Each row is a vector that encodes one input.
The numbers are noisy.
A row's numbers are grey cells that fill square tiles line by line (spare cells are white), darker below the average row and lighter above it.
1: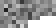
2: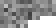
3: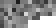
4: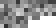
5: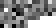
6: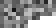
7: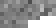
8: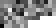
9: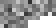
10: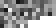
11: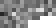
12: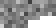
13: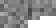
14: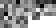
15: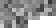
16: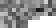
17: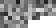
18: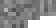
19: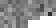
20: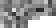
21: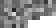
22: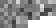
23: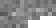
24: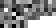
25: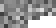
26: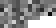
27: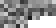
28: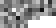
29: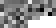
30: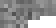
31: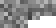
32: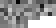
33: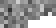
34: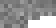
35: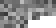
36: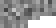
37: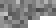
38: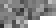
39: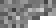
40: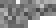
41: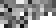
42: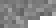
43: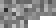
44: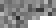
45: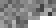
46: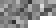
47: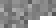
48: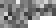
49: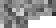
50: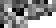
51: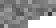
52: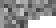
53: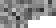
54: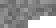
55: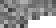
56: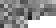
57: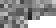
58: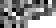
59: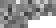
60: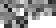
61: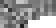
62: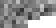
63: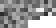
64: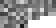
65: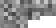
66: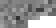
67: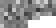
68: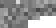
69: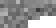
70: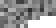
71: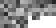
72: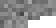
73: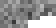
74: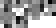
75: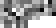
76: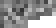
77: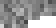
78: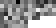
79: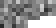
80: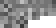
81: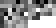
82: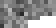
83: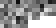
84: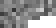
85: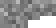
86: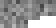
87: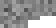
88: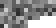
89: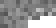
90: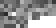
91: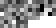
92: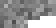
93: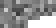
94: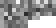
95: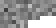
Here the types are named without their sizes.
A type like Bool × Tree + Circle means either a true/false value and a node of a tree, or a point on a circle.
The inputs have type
Label × (Label × Label + Unit).
